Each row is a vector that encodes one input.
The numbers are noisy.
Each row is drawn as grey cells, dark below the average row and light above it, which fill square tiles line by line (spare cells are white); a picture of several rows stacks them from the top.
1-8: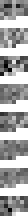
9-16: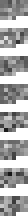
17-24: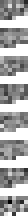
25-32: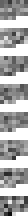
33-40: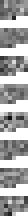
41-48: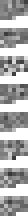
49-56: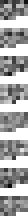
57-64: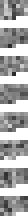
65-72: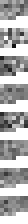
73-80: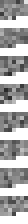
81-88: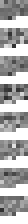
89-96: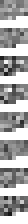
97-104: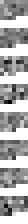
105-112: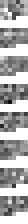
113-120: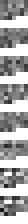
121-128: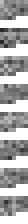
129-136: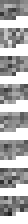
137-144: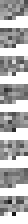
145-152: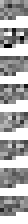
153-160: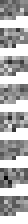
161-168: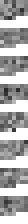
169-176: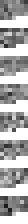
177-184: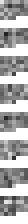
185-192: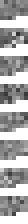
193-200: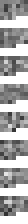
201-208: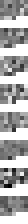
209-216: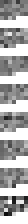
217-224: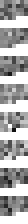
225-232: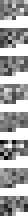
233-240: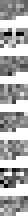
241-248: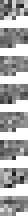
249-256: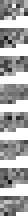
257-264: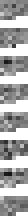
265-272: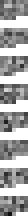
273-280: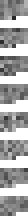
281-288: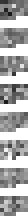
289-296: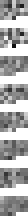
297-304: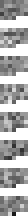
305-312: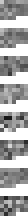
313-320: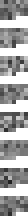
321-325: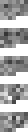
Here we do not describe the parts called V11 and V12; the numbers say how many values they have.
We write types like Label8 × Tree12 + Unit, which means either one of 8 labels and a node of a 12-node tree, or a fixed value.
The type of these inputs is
(Bool × Bool × Bool + Unit) × Label5 + V11 × V12.
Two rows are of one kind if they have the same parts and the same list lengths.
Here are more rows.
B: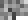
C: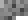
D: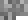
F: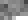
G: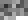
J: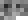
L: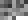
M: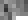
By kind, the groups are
B, D, L
C
F, G, J, M

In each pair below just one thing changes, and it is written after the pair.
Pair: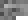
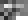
the value of V11
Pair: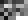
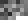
the value of V12
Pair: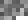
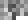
the value of V11
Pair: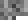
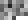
the value of V11
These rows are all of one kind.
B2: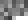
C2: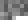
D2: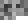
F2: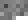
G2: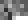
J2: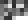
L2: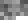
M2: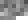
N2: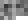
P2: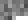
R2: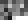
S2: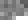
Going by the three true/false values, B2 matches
D2, G2, N2 and P2.
